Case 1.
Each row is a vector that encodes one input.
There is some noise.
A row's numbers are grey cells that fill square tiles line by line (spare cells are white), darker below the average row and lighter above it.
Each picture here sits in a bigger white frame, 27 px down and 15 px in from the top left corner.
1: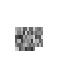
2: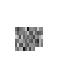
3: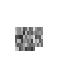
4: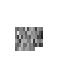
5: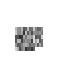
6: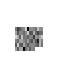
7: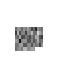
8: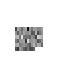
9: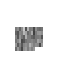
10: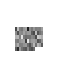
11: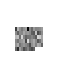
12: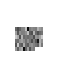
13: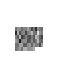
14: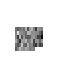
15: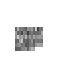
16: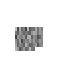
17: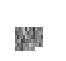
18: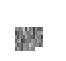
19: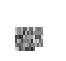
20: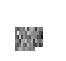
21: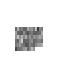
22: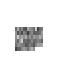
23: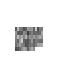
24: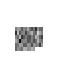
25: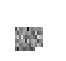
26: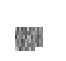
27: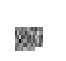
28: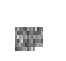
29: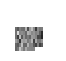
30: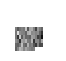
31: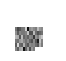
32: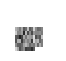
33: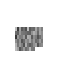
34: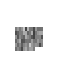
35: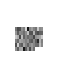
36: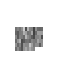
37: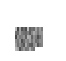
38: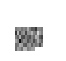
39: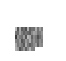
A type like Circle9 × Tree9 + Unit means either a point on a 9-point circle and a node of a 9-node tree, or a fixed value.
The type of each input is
Tree8.
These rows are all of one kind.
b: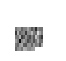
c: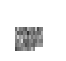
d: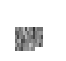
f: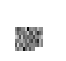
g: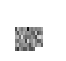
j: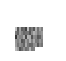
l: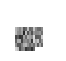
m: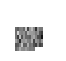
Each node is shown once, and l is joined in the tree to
j.
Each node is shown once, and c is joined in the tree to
d and g.
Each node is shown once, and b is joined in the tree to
d and m.
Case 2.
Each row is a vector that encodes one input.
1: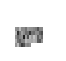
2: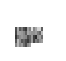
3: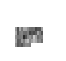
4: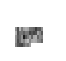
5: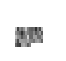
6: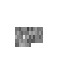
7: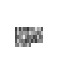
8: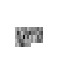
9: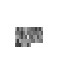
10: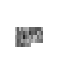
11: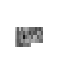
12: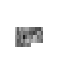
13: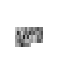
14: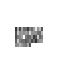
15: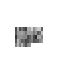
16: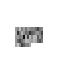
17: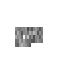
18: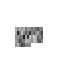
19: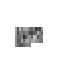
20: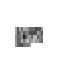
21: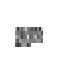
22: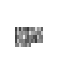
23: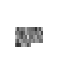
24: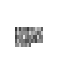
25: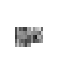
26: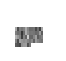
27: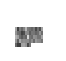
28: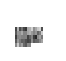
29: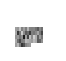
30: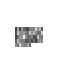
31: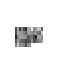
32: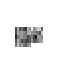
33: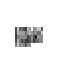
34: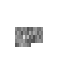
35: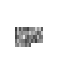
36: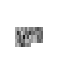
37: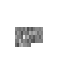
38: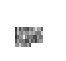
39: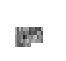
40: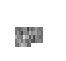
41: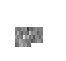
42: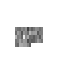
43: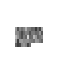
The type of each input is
Line6.
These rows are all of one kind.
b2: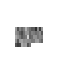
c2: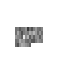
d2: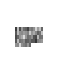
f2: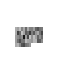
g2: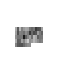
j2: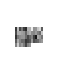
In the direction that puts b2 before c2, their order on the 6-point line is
f2, g2, b2, c2, d2, j2.
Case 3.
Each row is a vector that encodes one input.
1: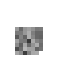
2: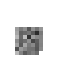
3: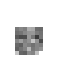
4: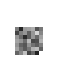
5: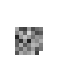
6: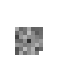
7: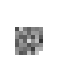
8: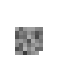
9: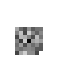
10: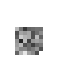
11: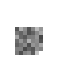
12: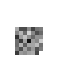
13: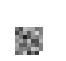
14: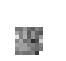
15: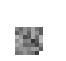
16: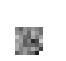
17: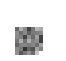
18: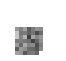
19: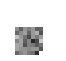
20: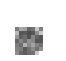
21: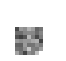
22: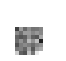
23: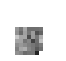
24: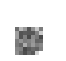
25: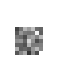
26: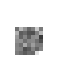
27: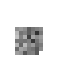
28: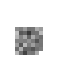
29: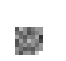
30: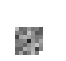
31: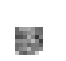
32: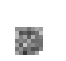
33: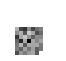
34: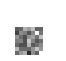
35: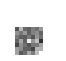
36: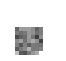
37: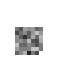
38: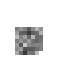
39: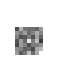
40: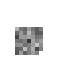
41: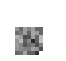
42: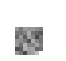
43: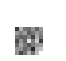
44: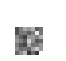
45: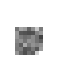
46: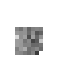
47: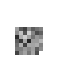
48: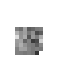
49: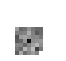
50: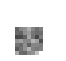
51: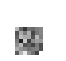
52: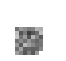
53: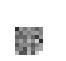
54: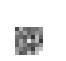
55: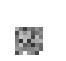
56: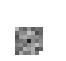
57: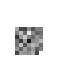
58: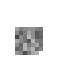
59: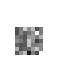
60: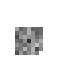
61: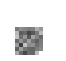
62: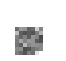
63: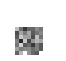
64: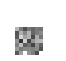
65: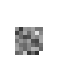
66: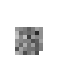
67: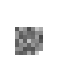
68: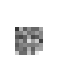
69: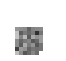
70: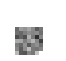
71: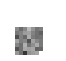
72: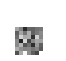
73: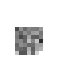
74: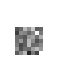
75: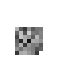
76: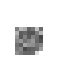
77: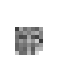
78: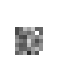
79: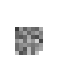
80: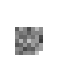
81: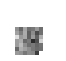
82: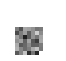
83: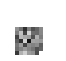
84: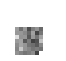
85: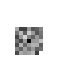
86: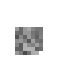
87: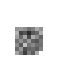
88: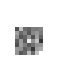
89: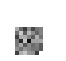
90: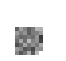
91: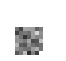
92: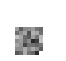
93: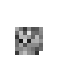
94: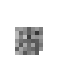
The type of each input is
Line16.
